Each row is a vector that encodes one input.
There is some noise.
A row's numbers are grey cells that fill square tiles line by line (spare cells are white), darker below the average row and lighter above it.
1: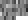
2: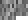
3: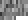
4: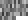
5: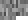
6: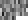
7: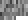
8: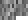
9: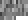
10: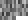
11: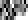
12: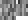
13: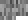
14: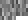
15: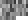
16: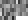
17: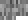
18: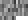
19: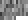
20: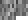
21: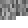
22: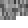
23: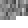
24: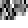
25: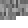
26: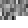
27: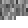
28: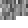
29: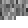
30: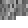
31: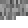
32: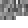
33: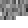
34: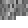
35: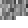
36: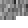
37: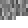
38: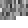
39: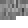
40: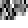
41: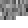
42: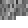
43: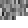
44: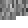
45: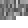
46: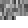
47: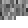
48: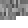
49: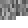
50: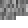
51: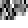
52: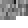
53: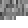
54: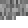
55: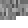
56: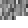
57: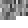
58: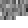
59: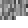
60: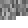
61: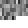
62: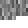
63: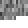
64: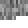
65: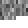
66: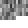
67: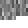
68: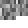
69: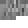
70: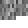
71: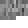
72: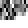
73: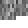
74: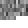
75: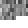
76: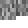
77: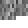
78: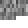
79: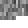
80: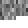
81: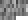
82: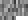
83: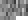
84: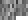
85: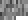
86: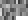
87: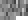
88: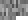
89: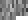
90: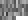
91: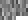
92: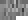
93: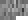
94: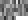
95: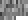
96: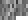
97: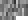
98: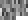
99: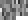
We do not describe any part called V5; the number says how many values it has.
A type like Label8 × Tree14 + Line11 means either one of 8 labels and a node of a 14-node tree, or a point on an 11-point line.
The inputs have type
List2(Bool × V5).
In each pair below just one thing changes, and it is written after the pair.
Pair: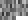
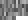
the true/false value in item 1 of the list
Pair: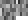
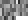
the true/false value in item 2 of the list
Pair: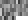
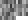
the value of V5 in item 1 of the list
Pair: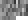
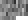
the value of V5 in item 2 of the list
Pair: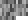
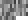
the value of V5 in item 2 of the list
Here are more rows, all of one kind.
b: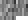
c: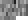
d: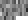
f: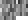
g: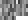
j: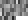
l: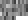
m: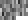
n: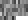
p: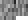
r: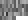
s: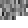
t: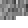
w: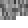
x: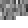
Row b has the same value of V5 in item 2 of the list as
j, l, r and s.
